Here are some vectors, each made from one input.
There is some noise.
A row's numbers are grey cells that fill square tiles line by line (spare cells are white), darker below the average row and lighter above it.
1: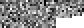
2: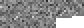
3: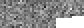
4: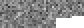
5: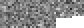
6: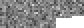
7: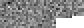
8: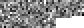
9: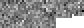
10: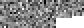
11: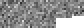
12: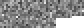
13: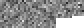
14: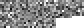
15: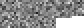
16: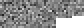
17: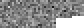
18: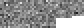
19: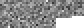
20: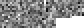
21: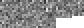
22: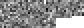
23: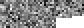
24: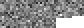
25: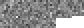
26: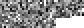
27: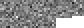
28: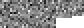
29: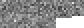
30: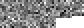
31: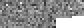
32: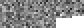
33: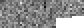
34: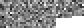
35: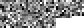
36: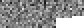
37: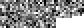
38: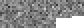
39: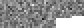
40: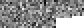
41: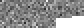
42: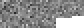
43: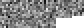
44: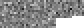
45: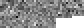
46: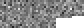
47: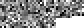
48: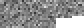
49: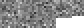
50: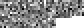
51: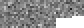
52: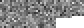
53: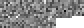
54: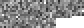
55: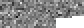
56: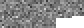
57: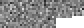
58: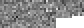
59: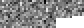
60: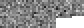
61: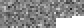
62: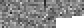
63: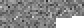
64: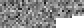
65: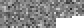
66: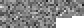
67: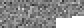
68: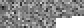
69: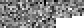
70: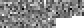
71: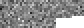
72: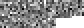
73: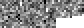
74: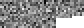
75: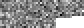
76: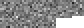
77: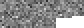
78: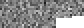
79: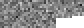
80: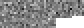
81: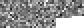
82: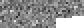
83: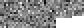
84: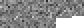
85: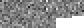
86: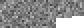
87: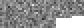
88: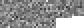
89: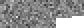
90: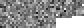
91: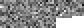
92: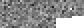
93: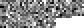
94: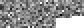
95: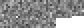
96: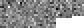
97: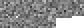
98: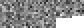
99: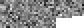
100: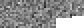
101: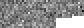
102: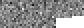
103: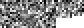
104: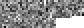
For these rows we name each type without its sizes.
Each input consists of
a point on a line, together with either a point on a circle, or a fixed value.
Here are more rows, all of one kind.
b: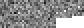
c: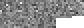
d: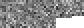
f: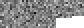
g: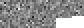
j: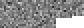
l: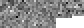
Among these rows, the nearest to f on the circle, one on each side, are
d and g.
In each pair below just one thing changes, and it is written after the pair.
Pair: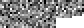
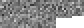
the place on the line
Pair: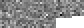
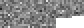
the place on the line
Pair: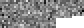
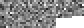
the place on the line
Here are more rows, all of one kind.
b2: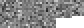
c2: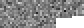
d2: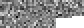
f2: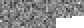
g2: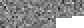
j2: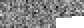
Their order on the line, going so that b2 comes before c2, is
d2, f2, b2, g2, j2, c2.
